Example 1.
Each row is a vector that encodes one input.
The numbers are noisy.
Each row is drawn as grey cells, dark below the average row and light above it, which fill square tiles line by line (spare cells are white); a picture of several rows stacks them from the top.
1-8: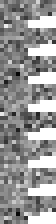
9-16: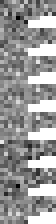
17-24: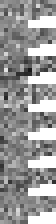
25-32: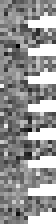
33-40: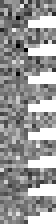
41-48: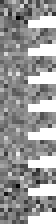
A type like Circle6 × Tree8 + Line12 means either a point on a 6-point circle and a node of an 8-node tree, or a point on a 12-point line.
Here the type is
Label6 + Line6.
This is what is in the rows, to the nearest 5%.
About 55% of them hold one of 6 labels. The rest hold a point on a 6-point line.
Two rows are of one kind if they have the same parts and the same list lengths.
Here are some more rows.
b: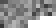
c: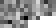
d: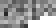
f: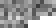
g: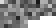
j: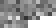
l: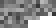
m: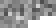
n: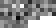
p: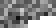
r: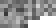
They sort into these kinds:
b, c, d, f, j, m, r
g, l, n, p

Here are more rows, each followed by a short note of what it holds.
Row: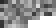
one of 6 labels
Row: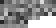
a point on a 6-point line
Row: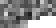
a point on a 6-point line
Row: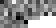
a point on a 6-point line
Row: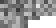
one of 6 labels
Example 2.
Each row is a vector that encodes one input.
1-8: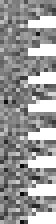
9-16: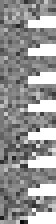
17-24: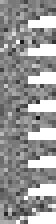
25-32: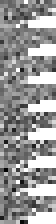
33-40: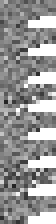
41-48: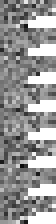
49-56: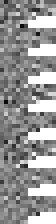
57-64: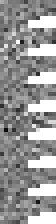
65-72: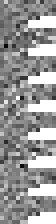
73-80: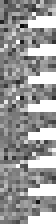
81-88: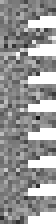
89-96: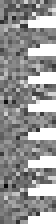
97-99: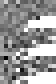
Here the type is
Bool × (Tree11 + Unit).
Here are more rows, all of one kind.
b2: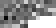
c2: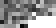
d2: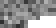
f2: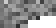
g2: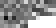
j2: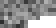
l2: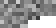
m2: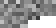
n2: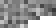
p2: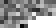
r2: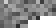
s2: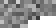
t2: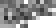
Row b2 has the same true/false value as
c2, g2, p2 and t2.
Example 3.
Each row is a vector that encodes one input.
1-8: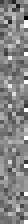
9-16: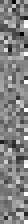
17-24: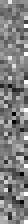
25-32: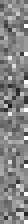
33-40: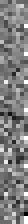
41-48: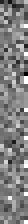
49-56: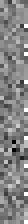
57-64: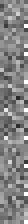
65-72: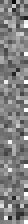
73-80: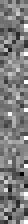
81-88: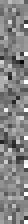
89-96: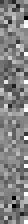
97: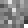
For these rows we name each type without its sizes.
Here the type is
Bool × Bool × Bool × Bool + Circle.
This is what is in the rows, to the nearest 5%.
About 25% of them hold a point on a circle. The rest hold four true/false values.
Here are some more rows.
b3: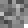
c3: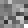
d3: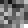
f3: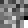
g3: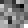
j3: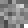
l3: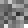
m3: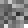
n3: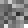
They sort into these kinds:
b3, c3, j3, l3, m3, n3
d3, f3, g3

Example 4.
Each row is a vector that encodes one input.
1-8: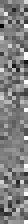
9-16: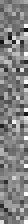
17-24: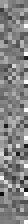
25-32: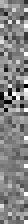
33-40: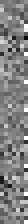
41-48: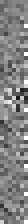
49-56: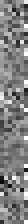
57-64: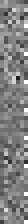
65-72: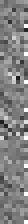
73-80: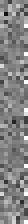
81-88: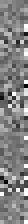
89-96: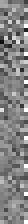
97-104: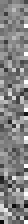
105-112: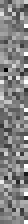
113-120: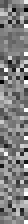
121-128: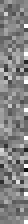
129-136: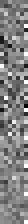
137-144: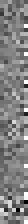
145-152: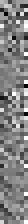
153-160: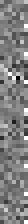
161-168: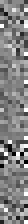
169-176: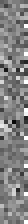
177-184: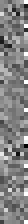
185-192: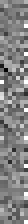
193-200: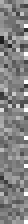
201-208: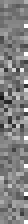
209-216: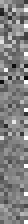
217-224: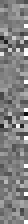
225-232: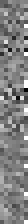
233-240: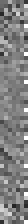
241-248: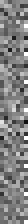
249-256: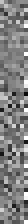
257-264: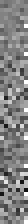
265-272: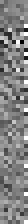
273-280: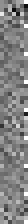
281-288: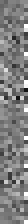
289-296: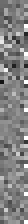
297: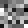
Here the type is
List2(Line19).
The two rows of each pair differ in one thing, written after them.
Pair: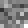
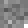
the place on the 19-point line in item 1 of the list
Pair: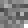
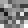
the place on the 19-point line in item 1 of the list
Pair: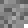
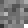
the place on the 19-point line in item 1 of the list
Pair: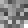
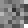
the place on the 19-point line in item 1 of the list
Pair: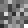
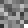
the place on the 19-point line in item 1 of the list
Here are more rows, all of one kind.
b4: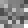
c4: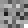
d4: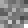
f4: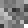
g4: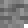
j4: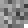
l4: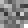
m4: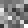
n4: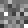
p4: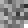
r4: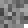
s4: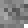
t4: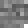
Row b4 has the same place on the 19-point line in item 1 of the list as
n4, p4 and s4.
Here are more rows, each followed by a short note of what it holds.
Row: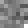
a list of two items
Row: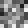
the empty list
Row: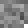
a list of two items
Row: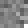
a list of one item
